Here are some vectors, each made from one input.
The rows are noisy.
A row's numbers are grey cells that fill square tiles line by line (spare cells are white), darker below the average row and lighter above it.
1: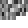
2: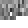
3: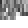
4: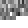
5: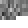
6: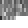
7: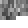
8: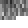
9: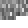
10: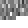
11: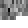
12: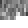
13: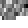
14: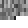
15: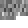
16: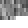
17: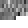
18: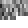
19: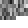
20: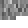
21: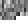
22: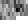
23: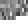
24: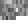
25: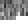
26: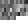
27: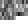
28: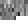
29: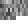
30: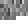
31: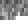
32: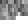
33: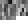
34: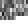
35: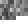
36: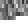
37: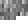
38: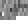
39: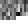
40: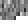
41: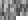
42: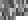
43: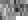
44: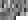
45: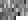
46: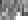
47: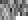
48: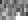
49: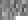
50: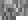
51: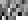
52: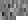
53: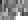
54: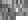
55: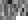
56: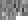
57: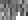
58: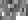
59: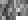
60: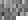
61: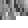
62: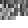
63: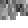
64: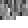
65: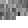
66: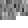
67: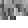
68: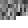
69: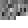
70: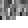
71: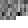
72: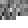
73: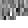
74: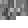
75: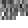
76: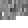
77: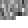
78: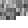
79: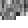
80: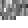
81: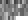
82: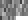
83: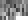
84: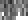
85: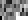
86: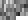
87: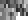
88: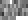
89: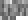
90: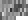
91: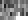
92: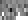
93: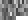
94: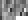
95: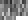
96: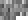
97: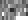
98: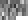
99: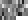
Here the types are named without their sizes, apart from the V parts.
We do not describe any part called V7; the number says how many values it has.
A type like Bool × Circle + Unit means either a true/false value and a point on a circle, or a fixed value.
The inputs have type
(Bool × Bool × Bool + Unit) × Line × V7.
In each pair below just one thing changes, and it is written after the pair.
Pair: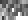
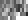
one of the three true/false values
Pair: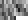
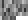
the place on the line
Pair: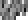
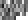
the place on the line
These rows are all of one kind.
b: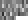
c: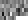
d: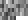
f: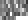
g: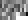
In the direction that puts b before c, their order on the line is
d, f, g, b, c.
